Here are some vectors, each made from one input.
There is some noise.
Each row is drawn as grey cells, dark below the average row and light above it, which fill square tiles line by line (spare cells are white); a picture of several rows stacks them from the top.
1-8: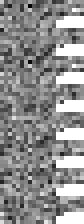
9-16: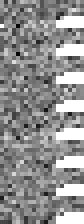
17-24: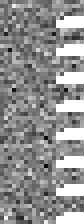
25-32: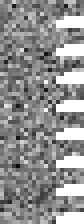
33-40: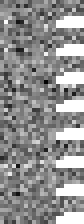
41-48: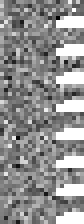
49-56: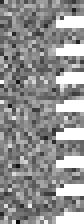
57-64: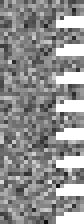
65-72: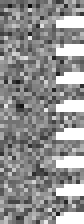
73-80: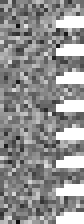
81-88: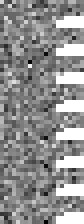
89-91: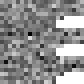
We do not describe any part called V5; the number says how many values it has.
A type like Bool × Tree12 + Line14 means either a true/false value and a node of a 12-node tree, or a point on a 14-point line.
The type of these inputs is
(Label6 + Line4) × V5.
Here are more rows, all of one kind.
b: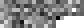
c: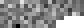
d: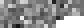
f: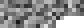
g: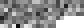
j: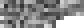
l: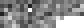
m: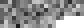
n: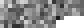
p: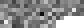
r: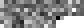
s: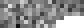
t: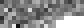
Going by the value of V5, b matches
d, j, n and r.
